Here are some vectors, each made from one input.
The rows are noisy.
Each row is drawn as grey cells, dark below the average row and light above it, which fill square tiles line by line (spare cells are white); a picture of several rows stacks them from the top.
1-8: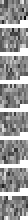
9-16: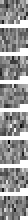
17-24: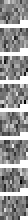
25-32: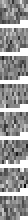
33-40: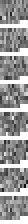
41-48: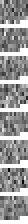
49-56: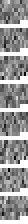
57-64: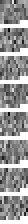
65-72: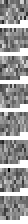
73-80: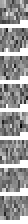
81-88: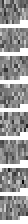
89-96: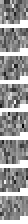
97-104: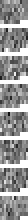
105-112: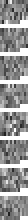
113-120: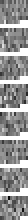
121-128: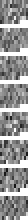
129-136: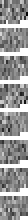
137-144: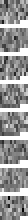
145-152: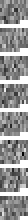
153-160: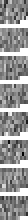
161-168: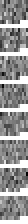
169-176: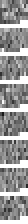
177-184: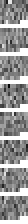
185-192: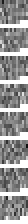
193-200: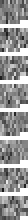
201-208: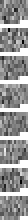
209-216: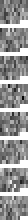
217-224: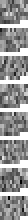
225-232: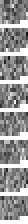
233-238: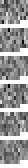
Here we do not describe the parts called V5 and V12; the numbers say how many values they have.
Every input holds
either a point on an 11-point line, or a true/false value and a value of V12, or a value of V5.
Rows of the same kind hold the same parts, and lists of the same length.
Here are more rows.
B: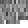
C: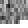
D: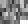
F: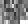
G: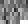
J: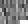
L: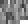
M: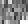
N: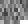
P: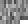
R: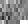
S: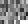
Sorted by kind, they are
B, C, G, J, L, N, P, R
D
F, M, S

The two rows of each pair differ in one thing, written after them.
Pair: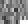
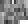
the true/false value
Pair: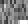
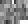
the value of V12
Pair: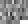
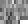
the value of V12
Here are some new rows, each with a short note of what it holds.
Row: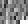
a point on an 11-point line
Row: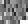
a point on an 11-point line
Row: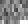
a true/false value and a value of V12
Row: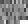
a true/false value and a value of V12
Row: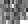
a point on an 11-point line
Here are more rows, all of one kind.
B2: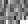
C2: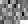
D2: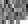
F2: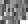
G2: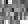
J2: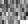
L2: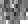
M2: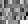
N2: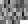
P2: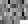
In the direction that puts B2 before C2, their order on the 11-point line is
J2, M2, B2, G2, D2, L2, F2, N2, P2, C2.
